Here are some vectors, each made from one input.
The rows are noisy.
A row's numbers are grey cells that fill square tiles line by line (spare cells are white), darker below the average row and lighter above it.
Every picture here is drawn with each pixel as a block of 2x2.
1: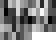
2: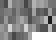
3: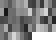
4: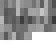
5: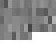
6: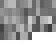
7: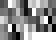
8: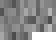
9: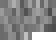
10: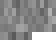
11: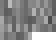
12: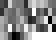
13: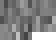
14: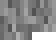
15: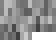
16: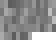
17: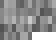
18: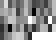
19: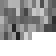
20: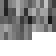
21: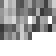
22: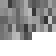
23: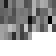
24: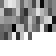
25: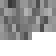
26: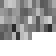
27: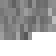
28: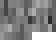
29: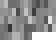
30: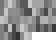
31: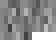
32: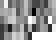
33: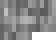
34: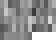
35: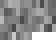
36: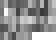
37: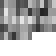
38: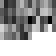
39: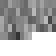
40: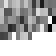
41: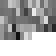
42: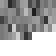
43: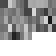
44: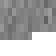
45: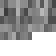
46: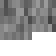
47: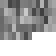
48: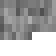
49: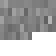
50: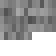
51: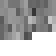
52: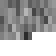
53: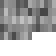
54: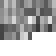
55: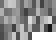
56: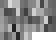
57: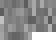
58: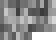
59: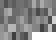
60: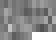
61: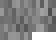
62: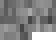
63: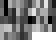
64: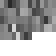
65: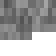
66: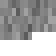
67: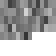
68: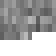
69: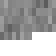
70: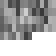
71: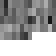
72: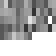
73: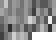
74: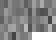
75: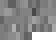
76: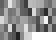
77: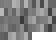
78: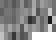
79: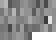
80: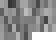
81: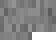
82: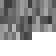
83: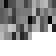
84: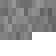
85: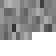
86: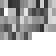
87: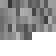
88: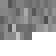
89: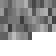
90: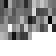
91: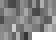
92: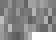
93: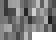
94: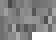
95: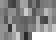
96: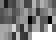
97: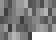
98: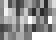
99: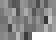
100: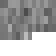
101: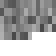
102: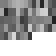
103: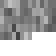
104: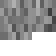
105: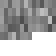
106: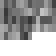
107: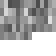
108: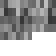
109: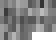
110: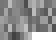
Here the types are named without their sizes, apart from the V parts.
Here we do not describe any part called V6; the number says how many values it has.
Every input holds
a node of a tree, together with either a point on a line, or a value of V6.
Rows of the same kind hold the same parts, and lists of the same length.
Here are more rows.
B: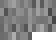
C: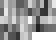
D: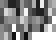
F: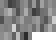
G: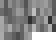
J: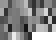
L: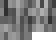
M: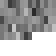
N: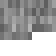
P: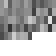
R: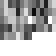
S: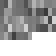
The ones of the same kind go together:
B, D, F, J, L, M, N, P, R, S
C, G

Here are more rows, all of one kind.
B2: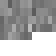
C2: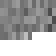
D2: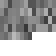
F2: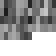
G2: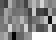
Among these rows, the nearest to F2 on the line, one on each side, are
B2 and G2.
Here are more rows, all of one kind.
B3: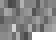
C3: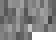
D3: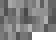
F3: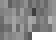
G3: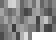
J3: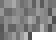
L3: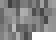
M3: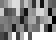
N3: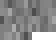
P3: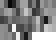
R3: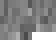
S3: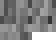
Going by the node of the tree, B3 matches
M3 and P3.
